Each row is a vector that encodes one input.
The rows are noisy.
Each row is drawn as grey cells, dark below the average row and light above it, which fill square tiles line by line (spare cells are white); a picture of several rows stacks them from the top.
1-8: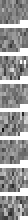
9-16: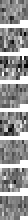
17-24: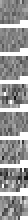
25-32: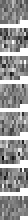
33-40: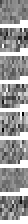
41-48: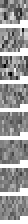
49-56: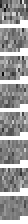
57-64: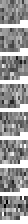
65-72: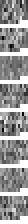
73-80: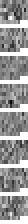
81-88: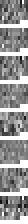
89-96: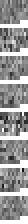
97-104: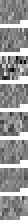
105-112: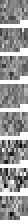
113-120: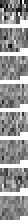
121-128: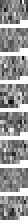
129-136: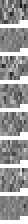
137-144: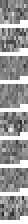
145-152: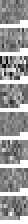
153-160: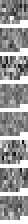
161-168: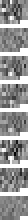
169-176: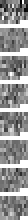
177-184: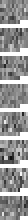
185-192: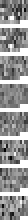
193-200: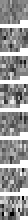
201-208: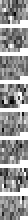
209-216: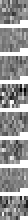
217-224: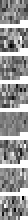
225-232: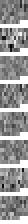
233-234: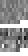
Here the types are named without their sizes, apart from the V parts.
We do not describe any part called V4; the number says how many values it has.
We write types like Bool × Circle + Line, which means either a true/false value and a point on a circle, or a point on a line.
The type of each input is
Bool × (Circle + V4).
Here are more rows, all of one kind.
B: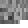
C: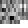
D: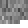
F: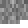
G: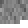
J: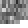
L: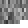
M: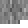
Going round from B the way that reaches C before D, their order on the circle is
B, J, L, M, C, G, D, F.
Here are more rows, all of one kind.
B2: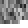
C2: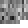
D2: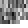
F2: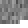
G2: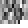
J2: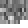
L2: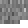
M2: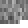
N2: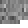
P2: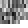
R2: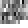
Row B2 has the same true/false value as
C2, M2, N2 and R2.
